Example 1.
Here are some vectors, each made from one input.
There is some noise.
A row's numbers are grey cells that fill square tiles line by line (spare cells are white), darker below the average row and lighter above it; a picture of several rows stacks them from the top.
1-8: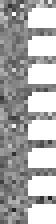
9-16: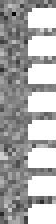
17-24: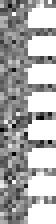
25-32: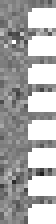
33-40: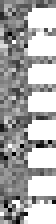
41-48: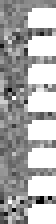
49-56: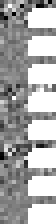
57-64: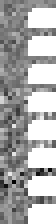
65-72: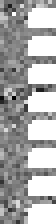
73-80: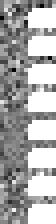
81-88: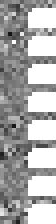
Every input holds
either a point on a 7-point line, or a node of a 9-node tree.
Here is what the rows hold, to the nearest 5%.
About 40% of them hold a point on a 7-point line. The rest hold a node of a 9-node tree.
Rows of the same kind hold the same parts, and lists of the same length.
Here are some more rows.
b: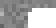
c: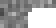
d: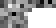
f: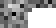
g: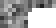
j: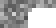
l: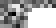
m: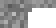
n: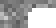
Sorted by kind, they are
b, d, g, j, m, n
c, f, l

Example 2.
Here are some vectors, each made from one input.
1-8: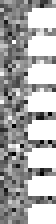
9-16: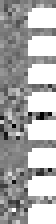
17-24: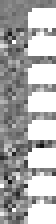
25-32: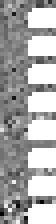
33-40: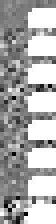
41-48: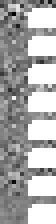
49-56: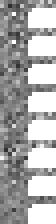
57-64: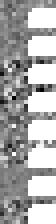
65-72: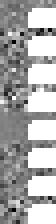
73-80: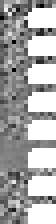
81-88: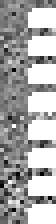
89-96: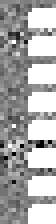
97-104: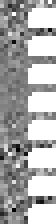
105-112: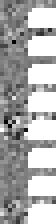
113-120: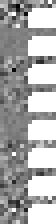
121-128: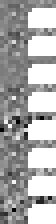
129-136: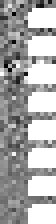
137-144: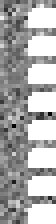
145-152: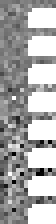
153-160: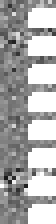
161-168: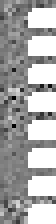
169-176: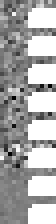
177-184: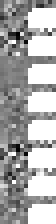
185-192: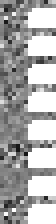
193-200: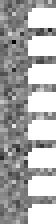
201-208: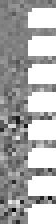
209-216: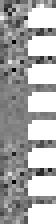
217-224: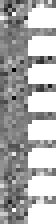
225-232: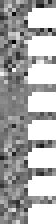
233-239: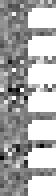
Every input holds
either a fixed value, or a node of each of two 10-node trees.
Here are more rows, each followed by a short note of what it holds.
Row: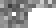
a node of each of two 10-node trees
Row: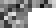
a fixed value
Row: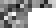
a fixed value
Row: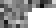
a fixed value
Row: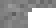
a node of each of two 10-node trees
